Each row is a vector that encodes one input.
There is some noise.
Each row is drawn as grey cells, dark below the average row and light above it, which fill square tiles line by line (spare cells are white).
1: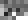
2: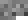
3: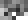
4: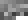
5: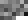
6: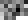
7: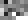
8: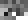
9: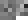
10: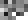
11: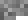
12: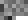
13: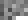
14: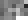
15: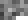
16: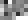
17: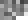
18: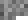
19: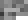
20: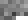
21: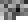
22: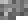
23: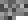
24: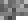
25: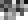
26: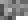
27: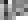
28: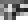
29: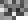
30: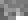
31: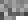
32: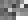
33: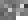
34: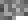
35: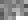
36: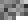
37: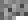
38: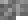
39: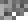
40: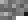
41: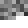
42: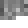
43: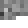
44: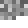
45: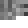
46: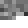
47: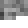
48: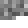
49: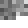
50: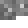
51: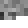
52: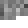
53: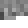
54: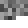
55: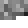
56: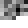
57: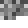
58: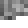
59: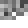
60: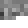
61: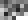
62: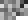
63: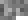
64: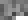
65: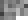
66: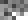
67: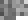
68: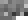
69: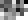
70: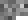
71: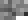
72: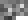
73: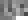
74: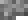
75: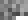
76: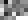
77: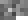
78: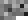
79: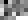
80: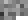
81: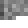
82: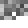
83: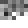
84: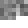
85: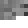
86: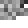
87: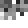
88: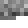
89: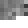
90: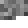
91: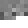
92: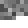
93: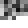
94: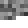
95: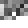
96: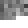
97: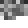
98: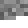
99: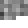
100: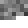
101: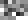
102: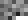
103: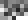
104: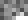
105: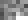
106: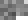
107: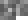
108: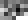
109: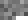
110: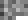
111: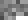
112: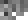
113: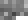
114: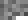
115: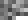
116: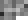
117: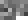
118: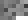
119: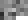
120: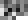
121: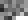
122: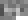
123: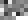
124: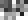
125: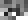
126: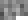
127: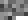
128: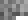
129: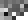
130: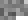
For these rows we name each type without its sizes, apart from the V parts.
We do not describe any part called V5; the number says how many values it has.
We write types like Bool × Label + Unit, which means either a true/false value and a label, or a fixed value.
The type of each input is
Bool × Bool × Bool × Bool × V5 + List(Line).
